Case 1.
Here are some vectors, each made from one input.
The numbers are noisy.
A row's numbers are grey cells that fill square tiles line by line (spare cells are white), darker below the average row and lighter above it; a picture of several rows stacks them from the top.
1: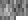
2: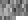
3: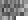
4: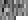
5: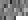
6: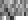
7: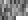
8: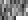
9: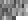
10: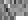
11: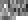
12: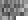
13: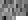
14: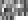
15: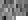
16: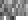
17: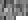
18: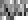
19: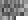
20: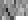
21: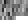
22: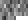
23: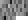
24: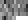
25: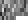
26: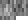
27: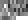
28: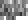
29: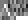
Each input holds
a point on each of two 5-point lines.
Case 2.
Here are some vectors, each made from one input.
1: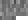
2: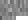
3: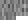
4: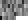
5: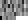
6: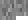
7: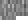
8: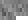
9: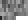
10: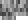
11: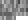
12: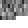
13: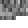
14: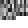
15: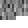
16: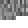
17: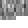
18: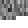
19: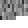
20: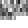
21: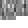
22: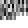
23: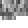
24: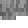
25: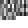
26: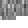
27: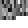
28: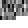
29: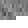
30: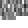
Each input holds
a node of a 7-node tree.
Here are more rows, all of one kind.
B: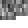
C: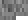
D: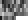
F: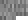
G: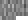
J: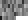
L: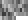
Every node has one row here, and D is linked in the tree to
G and L.
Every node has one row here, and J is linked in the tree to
F and G.
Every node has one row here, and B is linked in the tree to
C and G.
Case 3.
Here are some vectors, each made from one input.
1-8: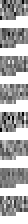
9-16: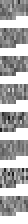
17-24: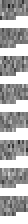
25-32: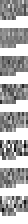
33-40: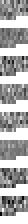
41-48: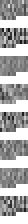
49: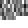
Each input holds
three true/false values.
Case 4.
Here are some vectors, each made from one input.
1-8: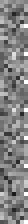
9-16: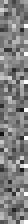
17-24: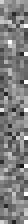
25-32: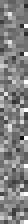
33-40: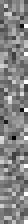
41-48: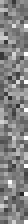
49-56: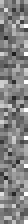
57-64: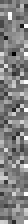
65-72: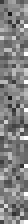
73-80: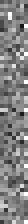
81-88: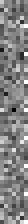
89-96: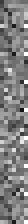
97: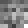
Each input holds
a point on a 5-point line and a point on an 8-point line.
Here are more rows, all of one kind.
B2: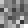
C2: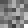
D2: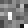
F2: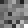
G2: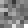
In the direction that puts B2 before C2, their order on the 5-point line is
B2, G2, D2, C2, F2.
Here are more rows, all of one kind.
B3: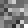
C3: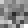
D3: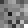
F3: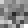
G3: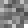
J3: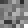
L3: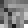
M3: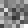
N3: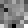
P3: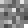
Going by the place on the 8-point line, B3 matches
N3 and P3.
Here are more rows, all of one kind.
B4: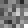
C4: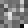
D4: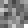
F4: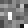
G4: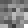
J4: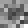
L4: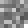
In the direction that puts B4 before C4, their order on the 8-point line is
F4, G4, B4, D4, J4, L4, C4.
